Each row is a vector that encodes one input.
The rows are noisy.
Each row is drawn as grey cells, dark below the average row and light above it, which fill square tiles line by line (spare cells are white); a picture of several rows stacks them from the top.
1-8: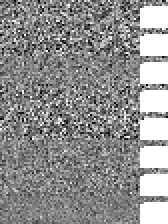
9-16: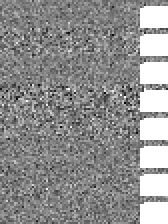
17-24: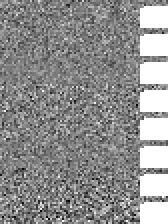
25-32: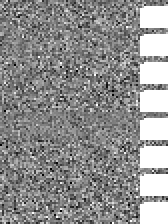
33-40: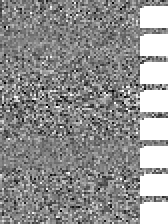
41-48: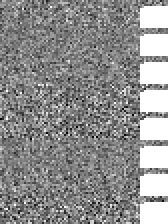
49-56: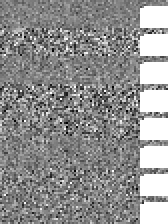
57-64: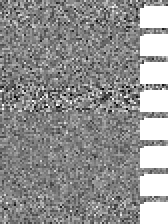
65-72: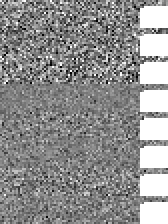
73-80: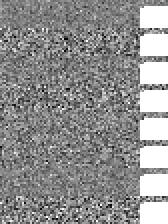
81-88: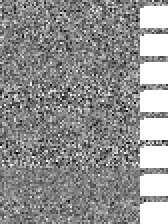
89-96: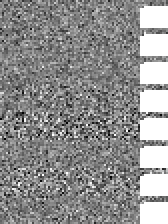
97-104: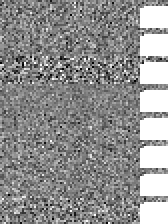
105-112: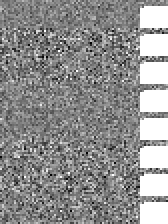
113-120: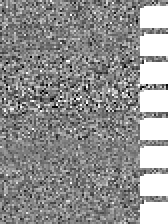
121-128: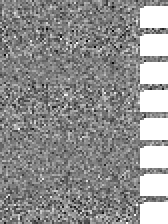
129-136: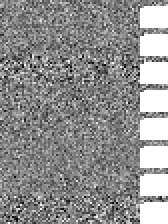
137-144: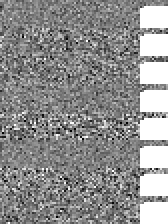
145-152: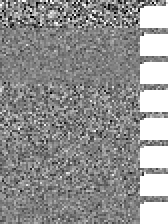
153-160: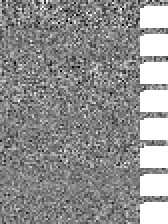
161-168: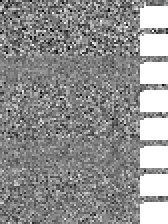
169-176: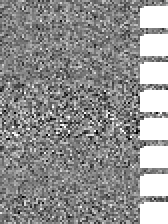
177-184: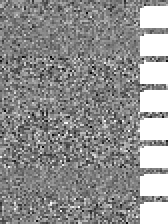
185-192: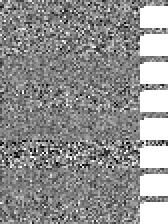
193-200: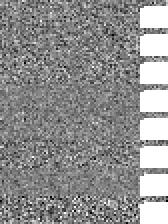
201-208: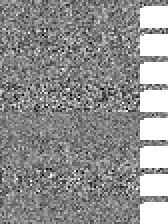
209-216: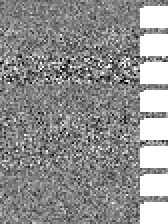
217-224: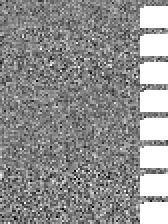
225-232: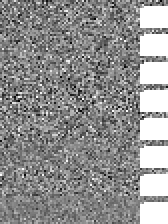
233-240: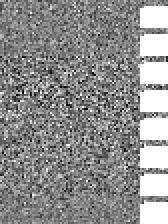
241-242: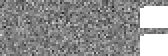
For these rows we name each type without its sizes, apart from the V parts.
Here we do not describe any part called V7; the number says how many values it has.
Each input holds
a point on a circle, a point on a line, four true/false values and three values of V7.
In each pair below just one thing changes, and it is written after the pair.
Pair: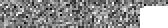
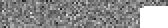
the place on the circle
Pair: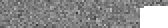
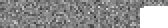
the place on the line
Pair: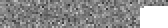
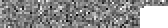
the place on the circle
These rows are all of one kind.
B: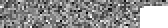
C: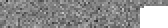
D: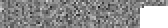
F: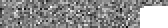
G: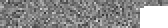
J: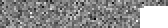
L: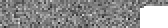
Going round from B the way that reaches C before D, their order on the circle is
B, F, C, D, J, G, L.
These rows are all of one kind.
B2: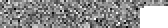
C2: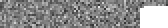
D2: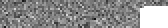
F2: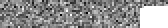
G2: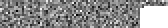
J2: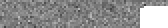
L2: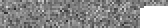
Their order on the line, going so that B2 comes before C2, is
B2, D2, L2, F2, C2, G2, J2.
